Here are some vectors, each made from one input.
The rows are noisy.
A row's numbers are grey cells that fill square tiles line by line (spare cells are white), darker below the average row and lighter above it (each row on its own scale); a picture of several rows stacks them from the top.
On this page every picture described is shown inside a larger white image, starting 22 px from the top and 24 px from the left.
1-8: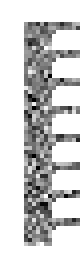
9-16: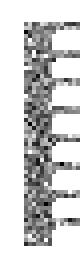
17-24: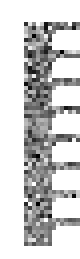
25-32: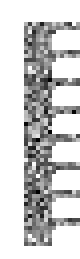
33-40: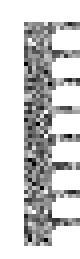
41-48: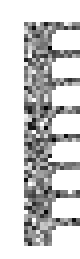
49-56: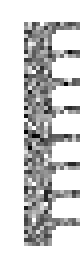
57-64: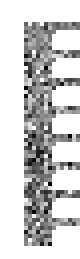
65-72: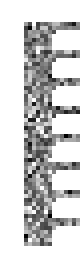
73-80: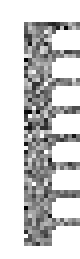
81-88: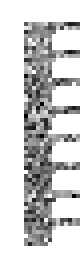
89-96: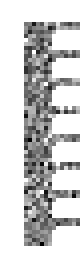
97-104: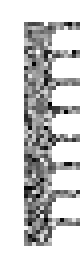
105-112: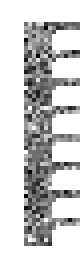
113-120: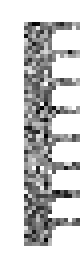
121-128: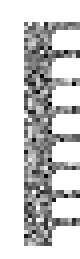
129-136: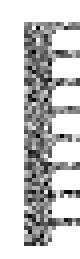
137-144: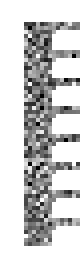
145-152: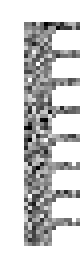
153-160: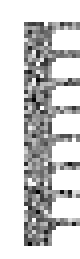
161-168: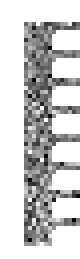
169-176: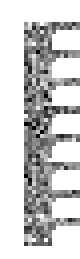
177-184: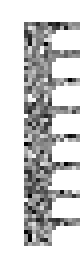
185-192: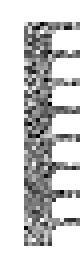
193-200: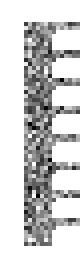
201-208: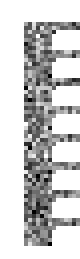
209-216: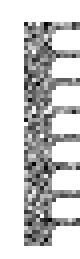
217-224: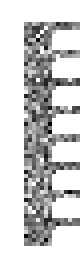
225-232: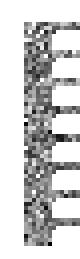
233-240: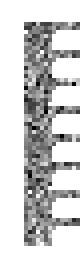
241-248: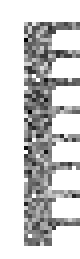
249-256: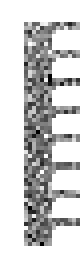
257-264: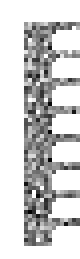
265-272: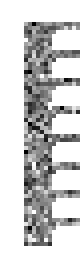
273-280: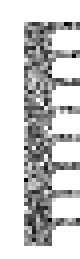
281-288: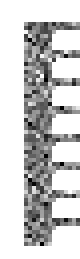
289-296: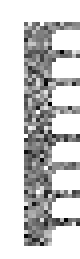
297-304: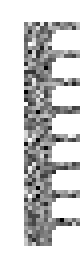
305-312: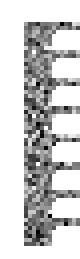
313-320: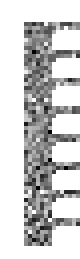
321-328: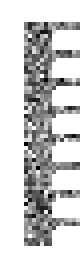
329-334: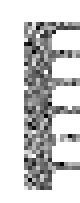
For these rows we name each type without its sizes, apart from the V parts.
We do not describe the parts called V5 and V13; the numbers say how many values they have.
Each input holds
either a value of V5 and a value of V13, or a list of points on a line.
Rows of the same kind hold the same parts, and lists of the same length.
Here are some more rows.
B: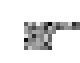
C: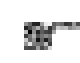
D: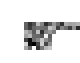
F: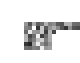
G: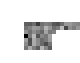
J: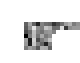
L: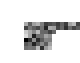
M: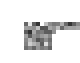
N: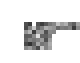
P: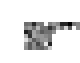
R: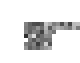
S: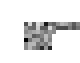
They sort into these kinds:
B, M, S
C, D, L, P, R
F, N
G, J

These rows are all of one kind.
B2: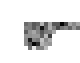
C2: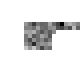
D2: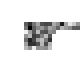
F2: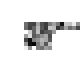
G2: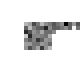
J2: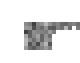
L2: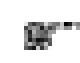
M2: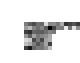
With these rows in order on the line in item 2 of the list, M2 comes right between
C2 and G2.
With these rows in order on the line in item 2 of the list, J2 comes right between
C2 and F2.
